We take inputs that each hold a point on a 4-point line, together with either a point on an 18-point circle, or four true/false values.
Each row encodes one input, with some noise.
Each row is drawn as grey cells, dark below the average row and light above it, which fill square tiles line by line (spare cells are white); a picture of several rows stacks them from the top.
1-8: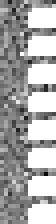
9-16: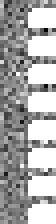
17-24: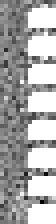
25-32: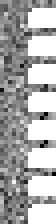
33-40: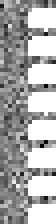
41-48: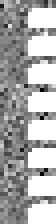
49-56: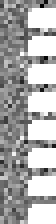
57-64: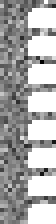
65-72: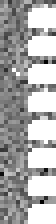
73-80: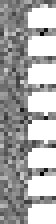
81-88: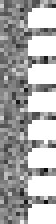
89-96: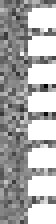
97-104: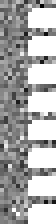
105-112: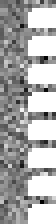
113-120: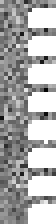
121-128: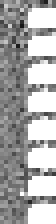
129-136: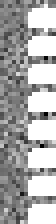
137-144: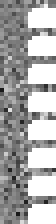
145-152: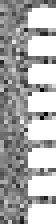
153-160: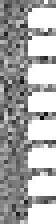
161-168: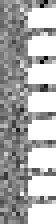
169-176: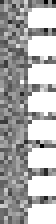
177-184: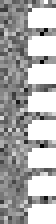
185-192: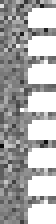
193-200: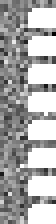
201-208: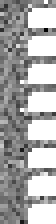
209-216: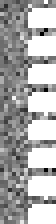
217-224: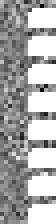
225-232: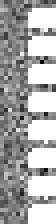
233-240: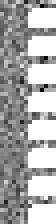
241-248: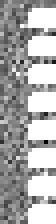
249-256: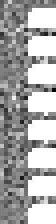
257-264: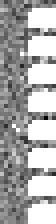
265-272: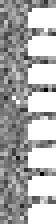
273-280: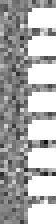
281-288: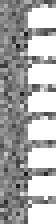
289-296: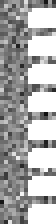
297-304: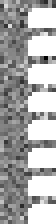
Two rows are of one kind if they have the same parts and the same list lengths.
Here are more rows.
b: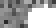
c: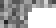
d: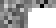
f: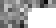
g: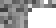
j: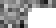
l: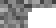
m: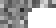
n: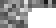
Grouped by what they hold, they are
b, c, g, l, m
d, f, j, n

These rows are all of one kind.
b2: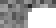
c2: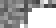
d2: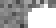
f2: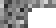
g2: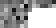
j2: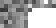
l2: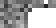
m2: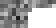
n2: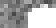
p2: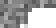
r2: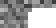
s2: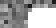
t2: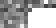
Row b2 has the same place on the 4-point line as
d2, m2, n2 and r2.
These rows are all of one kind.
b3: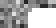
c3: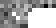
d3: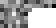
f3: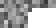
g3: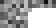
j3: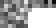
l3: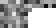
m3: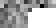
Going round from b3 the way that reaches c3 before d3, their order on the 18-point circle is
b3, m3, f3, c3, j3, g3, l3, d3.
